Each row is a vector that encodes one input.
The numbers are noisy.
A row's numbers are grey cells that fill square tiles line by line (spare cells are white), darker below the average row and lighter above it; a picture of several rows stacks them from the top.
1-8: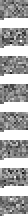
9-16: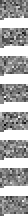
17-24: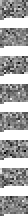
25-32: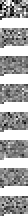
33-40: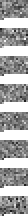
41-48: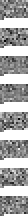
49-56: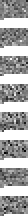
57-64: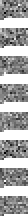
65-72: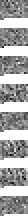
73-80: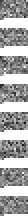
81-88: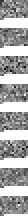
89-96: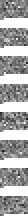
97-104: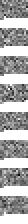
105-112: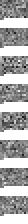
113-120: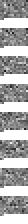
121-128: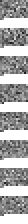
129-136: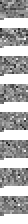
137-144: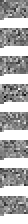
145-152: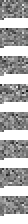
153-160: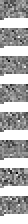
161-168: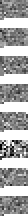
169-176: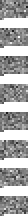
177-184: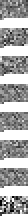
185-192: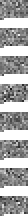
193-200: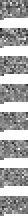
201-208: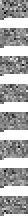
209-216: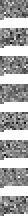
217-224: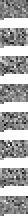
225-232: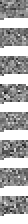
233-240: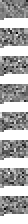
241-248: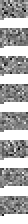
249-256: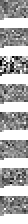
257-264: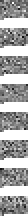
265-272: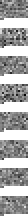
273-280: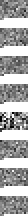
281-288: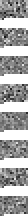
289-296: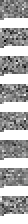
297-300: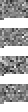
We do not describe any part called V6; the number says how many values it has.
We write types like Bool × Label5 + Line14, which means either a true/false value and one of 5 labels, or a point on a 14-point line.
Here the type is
List2((Line5 + Line8) × V6).
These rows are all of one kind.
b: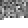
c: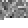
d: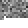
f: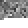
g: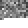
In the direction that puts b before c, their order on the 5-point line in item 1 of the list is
b, g, d, c, f.
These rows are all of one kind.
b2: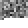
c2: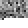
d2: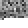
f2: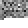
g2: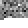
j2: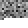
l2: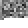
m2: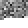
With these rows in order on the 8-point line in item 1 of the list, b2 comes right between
d2 and j2.
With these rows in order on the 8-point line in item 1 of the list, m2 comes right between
d2 and l2.
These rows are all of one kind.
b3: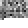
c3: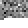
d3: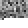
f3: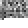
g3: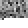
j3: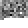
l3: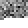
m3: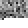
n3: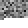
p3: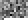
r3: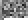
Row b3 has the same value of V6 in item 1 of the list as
d3, f3, g3 and m3.
